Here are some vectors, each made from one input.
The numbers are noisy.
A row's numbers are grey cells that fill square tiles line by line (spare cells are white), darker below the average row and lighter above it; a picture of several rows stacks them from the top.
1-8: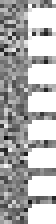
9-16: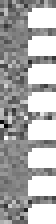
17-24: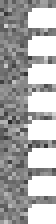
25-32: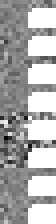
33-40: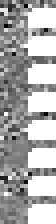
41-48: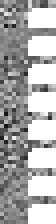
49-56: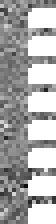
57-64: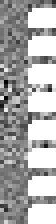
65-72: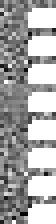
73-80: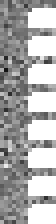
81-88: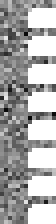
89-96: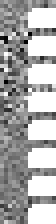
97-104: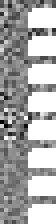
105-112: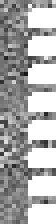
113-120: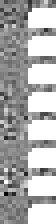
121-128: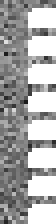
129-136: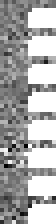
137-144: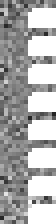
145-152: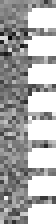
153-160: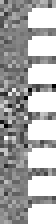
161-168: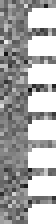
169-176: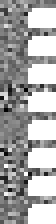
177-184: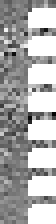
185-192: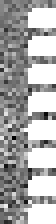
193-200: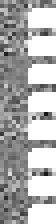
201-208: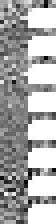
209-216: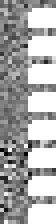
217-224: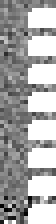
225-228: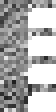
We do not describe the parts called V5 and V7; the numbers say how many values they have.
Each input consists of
either a point on a 10-point circle and a true/false value, or a value of V5 and a value of V7.
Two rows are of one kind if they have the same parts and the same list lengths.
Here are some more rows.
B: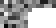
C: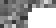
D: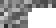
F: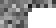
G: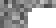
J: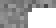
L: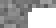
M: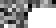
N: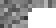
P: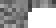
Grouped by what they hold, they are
B, M, N, P
C, D, F, G, J, L

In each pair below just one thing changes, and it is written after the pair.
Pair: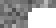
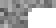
the true/false value
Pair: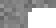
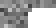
the place on the 10-point circle
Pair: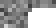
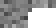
the place on the 10-point circle
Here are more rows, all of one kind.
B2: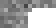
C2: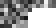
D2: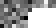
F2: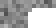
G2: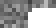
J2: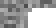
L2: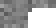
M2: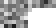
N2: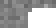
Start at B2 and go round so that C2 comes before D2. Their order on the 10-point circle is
B2, N2, G2, C2, M2, D2, J2, F2, L2.
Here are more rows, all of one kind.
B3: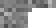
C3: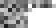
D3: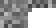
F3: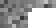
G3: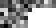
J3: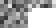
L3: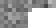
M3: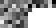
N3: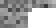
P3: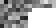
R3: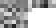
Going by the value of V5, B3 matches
J3, M3 and P3.
